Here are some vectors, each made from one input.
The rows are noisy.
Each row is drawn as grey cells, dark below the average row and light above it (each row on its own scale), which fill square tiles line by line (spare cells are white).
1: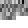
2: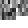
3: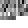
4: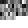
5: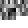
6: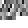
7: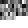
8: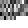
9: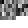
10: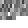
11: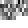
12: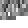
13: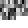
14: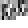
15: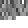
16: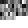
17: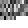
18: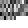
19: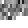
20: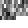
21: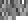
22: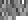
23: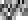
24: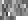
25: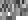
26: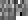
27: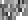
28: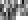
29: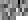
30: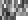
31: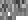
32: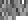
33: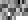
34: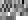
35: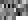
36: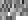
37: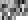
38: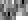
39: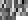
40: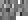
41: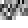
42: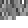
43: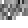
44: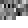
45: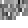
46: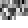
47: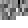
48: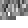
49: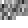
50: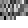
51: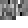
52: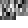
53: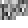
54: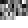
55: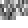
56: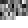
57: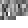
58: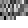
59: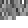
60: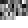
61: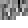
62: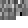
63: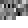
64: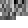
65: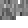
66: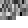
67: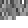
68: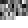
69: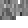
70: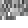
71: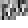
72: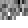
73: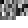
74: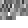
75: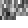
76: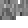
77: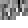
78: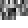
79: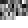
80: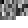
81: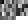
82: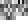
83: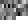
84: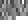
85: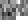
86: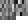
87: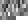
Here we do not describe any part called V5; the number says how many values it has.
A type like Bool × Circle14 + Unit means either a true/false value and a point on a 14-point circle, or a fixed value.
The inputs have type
Bool × Bool × Bool × Tree9 + V5.
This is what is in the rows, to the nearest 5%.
About 65% of them hold a node of a 9-node tree and three true/false values. The rest hold a value of V5.
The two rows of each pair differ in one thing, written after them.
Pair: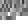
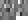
the node of the tree
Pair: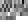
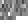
the node of the tree
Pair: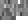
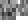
one of the three true/false values
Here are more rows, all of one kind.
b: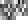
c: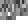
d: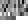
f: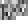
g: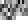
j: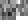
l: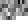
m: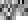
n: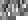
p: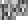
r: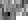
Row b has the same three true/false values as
f, j, p and r.
